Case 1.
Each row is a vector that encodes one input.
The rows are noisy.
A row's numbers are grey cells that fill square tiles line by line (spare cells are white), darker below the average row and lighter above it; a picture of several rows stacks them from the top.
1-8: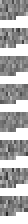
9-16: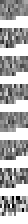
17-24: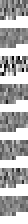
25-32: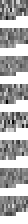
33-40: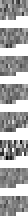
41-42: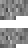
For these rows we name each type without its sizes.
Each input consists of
three true/false values.
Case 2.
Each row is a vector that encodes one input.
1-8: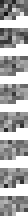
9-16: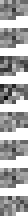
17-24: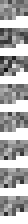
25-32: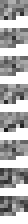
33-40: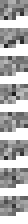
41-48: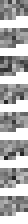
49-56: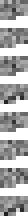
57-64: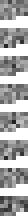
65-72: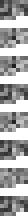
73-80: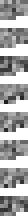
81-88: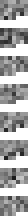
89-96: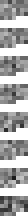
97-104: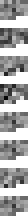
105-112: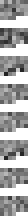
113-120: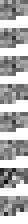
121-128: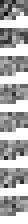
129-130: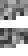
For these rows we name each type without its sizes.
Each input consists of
a point on a line.
